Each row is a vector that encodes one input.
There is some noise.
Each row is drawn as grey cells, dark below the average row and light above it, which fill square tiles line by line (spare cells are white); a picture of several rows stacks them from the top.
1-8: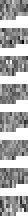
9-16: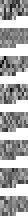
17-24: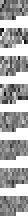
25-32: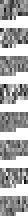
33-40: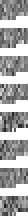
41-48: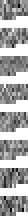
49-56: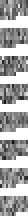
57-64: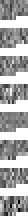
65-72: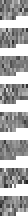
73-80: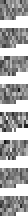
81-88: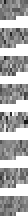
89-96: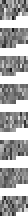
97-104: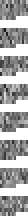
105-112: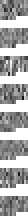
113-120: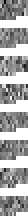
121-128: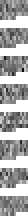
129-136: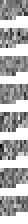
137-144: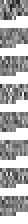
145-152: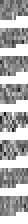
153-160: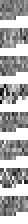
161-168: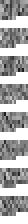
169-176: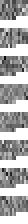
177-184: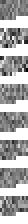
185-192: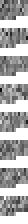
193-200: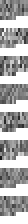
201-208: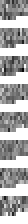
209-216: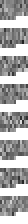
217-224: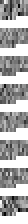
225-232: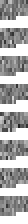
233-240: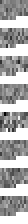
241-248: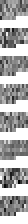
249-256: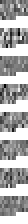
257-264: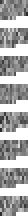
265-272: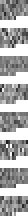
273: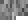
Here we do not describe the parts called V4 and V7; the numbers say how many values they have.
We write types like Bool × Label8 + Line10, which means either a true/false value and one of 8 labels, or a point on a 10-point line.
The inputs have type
Line6 × (Tree9 + Unit) × V4 + Line11 + V7.
